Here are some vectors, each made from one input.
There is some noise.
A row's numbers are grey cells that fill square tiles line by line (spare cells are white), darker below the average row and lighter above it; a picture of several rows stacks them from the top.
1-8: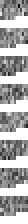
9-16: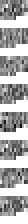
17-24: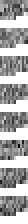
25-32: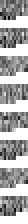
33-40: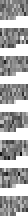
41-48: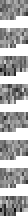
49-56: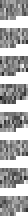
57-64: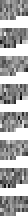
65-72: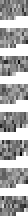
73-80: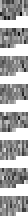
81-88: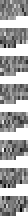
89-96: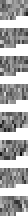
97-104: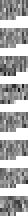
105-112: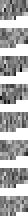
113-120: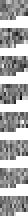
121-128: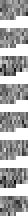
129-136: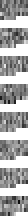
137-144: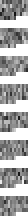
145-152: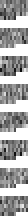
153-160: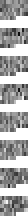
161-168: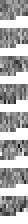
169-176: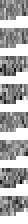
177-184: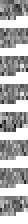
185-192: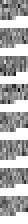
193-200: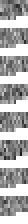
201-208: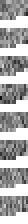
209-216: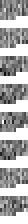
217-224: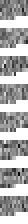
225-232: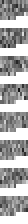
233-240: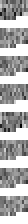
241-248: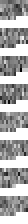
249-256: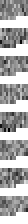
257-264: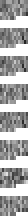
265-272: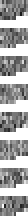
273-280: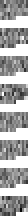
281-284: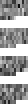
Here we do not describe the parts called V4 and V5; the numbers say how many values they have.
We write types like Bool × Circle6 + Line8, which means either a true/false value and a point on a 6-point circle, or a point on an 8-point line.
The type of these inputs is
Bool × Bool × Bool + Line6 + (Line8 + V4) × V5.
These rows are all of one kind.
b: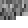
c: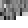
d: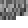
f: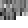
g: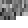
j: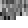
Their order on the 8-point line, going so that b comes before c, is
d, b, g, f, j, c.
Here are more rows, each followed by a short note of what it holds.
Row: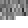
three true/false values
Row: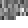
a point on a 6-point line
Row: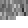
three true/false values
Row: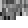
a point on an 8-point line and a value of V5
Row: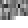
a point on a 6-point line
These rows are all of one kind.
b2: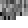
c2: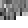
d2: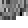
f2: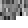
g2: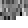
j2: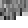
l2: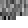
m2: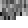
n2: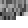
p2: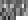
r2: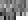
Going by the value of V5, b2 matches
f2, g2, l2 and m2.
